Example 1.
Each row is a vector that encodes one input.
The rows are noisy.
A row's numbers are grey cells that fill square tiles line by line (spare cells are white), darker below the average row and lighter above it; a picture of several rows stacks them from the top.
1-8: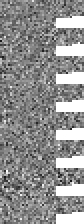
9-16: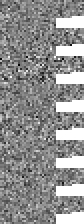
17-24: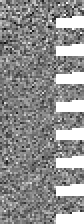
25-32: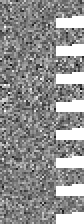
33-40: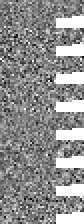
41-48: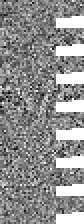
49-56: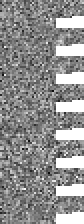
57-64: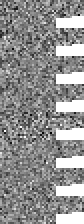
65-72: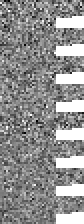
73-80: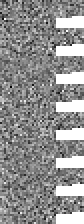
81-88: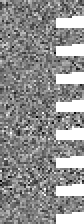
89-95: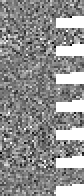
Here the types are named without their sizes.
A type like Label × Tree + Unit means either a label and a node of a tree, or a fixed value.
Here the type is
Bool × Circle.
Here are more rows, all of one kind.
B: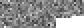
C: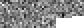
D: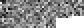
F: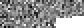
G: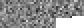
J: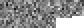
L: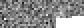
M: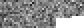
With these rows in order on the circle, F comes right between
C and D.
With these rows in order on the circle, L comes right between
D and M.
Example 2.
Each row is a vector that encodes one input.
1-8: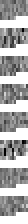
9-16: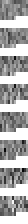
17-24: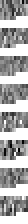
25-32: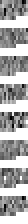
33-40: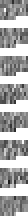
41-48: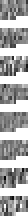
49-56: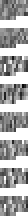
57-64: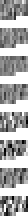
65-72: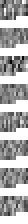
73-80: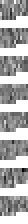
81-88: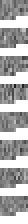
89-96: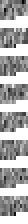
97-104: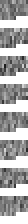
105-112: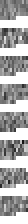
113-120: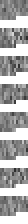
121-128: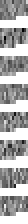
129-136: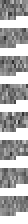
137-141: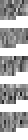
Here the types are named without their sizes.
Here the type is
List(Line).
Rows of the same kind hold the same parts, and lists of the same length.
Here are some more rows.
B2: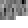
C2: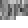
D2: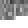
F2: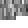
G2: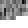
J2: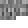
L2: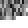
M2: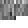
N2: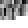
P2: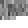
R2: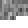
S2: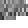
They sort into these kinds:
B2, D2, F2, G2, N2, R2
C2, P2
J2, L2, M2, S2

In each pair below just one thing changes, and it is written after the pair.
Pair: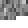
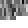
the place on the line in item 1 of the list
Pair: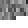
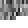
the place on the line in item 2 of the list
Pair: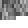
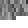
the place on the line in item 2 of the list
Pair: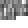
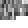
the place on the line in item 2 of the list
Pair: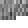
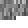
the place on the line in item 2 of the list
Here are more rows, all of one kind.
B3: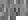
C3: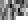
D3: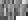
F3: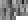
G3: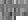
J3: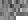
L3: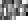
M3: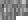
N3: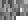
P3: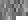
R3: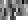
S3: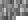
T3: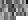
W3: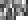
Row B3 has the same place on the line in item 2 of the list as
F3, M3 and P3.
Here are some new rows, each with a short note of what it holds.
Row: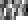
a list of one item
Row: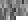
a list of two items
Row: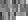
a list of one item
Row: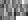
a list of two items
